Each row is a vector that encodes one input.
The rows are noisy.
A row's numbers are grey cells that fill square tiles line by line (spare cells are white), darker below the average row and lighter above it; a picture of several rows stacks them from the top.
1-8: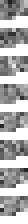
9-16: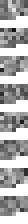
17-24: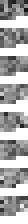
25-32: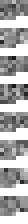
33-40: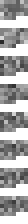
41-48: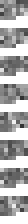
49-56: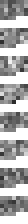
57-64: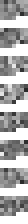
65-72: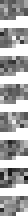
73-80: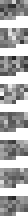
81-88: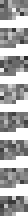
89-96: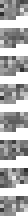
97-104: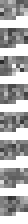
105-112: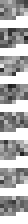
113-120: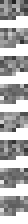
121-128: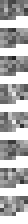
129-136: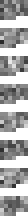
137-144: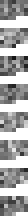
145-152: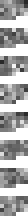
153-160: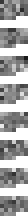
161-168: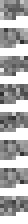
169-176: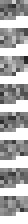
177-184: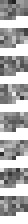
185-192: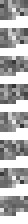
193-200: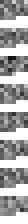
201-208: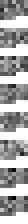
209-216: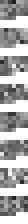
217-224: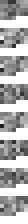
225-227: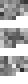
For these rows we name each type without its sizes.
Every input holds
a point on a line.
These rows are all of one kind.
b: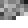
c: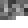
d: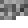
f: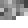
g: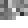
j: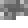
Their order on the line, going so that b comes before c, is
b, f, g, c, d, j.
